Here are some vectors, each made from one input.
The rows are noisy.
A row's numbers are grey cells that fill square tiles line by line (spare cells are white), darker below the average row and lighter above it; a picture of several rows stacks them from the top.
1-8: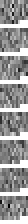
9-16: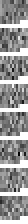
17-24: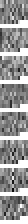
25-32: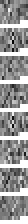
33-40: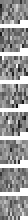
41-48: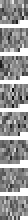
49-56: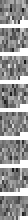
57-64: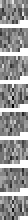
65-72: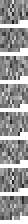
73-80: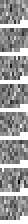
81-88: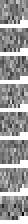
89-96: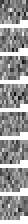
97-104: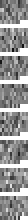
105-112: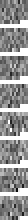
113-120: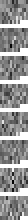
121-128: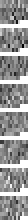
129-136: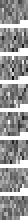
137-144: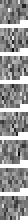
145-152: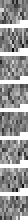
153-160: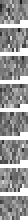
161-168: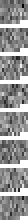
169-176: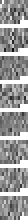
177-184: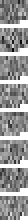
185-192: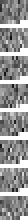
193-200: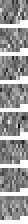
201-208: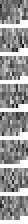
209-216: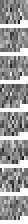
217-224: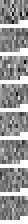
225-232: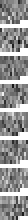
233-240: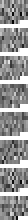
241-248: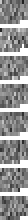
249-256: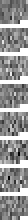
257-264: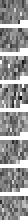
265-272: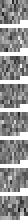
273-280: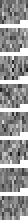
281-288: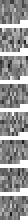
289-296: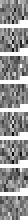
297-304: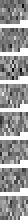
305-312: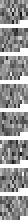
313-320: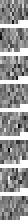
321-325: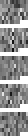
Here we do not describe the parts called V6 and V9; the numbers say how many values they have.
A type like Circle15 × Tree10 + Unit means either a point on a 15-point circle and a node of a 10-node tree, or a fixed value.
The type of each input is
((Bool × Bool × Bool + Unit) × Tree13 + V6) × V9 + Tree12.
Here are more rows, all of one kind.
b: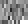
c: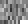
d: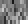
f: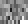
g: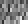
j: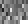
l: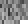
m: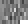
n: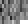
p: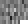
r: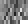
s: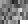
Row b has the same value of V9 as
c and f.
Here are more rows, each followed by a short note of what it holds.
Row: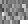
a node of a 13-node tree and a value of V9
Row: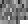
a node of a 13-node tree, three true/false values and a value of V9
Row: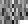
a node of a 12-node tree
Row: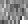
a node of a 13-node tree and a value of V9
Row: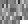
a node of a 13-node tree, three true/false values and a value of V9
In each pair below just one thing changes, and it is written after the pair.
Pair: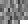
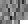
one of the three true/false values
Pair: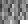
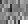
the value of V9
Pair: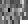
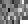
one of the three true/false values
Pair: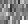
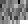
the value of V9
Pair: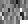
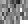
the node of the tree
